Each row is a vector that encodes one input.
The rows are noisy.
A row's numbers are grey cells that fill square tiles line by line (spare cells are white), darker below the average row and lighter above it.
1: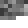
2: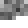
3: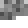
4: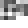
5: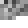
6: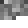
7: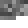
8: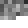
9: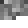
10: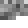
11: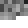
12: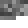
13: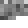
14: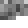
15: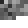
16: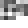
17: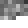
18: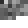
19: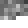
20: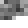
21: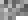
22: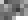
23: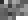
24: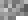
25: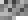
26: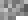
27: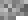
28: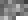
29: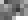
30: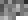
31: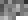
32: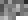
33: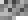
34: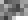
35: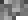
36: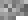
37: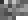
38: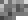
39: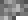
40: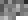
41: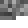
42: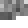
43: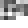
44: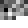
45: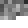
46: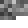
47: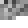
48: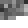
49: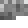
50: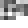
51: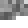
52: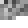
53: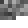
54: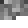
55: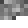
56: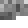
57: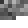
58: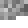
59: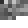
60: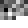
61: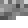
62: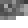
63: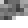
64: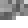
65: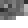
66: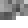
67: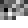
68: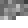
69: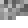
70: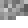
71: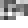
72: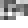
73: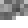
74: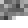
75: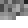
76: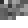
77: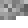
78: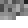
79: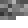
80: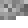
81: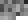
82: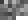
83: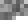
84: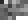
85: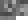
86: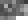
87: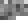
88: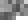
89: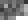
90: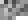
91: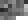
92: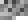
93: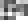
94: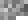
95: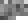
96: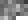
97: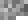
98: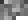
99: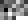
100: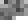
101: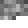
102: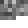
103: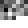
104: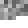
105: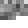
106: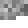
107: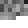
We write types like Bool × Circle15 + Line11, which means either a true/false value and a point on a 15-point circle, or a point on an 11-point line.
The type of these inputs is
Bool × List2(Line6).
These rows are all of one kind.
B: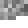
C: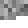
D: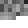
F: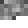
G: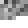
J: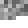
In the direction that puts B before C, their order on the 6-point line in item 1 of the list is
D, G, J, B, F, C.
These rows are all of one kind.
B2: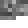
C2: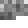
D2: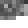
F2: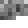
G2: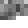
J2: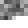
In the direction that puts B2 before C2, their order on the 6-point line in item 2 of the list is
B2, J2, D2, G2, F2, C2.
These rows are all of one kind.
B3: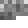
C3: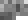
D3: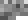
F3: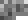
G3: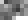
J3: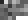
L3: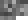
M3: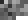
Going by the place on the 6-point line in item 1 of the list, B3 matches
C3 and D3.
